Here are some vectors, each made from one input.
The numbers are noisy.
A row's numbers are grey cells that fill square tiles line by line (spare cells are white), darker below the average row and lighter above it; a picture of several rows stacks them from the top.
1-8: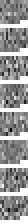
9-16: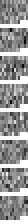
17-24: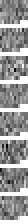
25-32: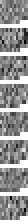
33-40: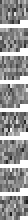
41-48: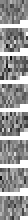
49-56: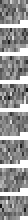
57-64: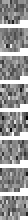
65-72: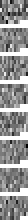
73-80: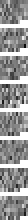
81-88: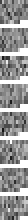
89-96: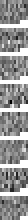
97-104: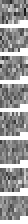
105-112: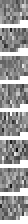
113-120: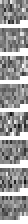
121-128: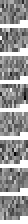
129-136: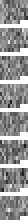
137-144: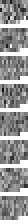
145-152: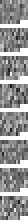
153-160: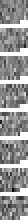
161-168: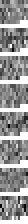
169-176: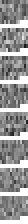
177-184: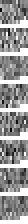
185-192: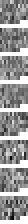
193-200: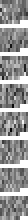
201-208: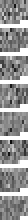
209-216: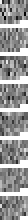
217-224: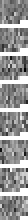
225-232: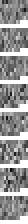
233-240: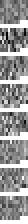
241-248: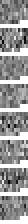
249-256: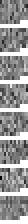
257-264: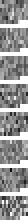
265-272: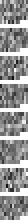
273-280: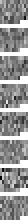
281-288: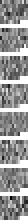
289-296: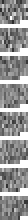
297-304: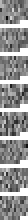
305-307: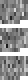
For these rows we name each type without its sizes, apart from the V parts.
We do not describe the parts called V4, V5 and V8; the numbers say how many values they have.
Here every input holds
a value of V8, together with either a point on a circle, a true/false value, a value of V4 and a value of V5, or a node of a tree.
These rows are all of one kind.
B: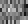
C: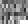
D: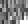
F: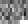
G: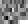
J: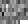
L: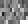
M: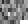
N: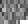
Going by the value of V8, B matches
J, M and N.
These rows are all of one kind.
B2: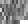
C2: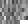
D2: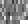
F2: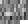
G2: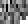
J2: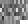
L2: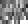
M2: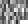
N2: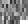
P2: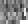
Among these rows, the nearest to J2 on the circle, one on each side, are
B2 and F2.
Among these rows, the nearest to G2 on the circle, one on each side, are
C2 and L2.
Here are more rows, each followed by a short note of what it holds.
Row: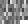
a point on a circle, a true/false value, a value of V4, a value of V5 and a value of V8
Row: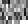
a node of a tree and a value of V8
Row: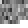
a node of a tree and a value of V8
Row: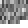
a point on a circle, a true/false value, a value of V4, a value of V5 and a value of V8
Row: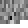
a point on a circle, a true/false value, a value of V4, a value of V5 and a value of V8
